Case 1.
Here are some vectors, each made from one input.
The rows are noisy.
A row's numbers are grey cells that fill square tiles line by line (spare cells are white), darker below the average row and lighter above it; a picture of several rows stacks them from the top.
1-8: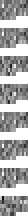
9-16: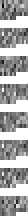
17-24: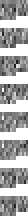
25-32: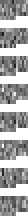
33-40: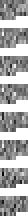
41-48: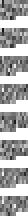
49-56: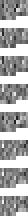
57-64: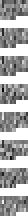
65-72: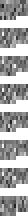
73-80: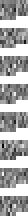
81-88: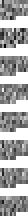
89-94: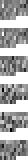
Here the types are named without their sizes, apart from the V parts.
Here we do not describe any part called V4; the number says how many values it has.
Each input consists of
either a node of a tree, or a true/false value and a value of V4.
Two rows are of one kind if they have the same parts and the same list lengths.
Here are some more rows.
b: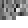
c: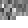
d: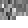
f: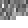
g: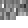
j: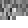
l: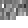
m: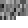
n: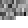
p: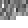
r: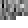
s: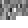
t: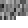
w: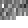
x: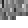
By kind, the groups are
b, m, n, r, t, x
c, d, f, g, j, l, p, s, w

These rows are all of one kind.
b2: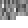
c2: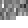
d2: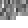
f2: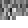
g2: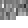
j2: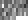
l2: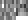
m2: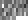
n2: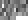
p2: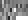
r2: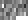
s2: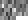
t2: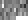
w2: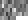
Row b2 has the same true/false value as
g2, l2, p2 and r2.
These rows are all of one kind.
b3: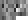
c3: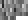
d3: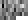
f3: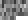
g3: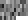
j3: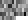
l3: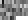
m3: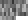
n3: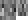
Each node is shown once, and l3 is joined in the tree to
f3.
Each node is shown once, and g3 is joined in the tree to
n3.
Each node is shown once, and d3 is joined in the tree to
c3.
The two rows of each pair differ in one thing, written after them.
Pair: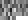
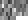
the value of V4
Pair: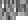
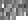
the value of V4
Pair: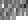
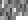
the value of V4
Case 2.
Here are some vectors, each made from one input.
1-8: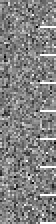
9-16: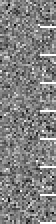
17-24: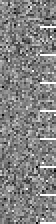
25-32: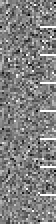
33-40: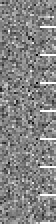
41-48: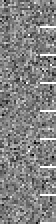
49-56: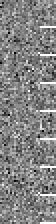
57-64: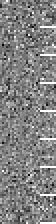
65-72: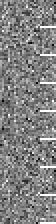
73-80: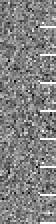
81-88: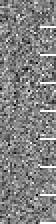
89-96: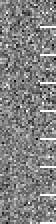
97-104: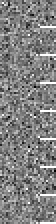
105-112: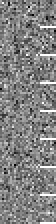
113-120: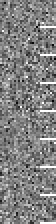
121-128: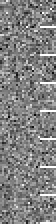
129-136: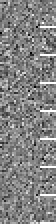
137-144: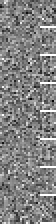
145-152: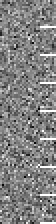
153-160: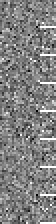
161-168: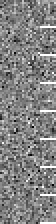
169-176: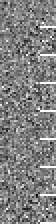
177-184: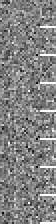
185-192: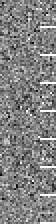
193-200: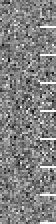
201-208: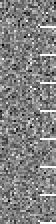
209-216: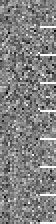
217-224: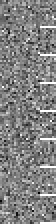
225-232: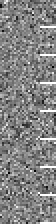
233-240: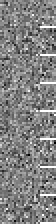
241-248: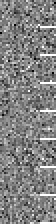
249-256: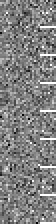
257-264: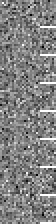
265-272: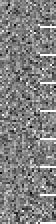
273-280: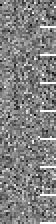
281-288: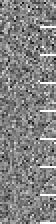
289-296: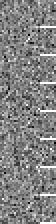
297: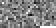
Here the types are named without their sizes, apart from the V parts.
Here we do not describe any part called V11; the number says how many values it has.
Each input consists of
a value of V11, together with either a point on a circle, or three true/false values.
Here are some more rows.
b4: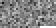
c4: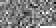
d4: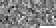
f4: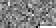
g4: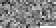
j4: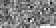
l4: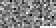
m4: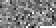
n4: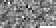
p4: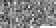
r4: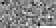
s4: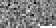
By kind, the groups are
b4, d4, f4, g4, j4, n4, p4, r4
c4, l4, m4, s4

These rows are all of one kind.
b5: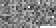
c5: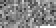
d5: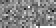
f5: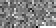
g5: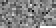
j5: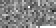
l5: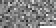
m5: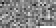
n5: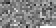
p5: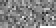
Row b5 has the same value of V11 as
d5 and p5.
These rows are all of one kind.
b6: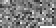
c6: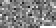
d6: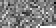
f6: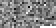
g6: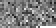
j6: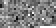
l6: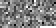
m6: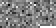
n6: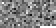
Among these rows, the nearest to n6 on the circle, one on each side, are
f6 and m6.
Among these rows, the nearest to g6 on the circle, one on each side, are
b6 and d6.
